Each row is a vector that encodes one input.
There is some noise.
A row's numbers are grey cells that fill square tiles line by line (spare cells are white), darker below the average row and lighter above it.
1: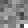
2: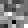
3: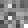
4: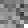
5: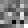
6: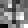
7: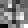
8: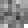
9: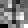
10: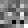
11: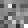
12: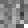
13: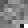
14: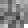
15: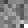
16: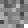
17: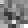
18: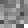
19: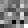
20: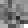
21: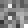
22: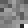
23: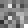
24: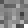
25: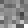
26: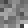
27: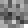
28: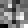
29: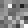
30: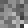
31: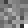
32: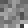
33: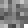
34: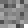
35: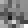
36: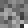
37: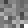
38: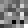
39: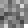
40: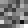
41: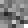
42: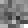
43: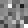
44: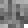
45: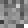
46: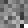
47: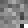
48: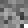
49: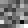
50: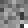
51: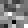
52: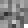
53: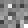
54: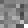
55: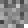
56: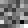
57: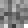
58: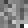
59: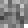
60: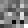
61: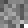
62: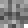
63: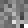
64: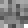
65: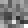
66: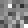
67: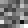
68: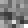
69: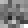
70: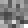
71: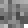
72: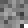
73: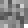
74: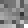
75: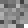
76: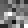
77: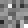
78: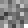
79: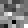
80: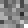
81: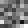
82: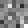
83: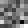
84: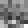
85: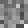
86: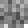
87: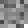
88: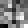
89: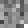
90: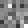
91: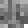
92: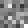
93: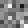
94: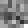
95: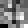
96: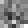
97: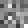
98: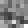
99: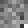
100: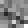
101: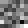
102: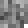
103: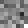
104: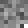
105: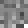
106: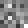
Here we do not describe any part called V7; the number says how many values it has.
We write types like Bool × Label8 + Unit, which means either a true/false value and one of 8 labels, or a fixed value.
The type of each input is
(Bool × Bool × Bool × V7 + Unit) × Line5.
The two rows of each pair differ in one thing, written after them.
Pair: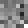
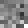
the value of V7
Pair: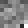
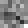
the place on the 5-point line
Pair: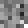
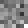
the value of V7
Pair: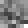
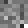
the place on the 5-point line
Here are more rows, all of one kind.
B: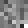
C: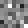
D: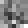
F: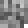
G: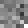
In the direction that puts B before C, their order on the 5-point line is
D, F, B, G, C.
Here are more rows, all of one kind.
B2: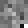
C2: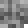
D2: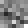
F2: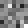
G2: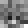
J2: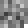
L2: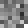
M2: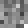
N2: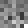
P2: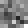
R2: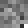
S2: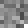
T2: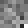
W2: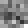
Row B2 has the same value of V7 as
F2, G2, P2 and R2.
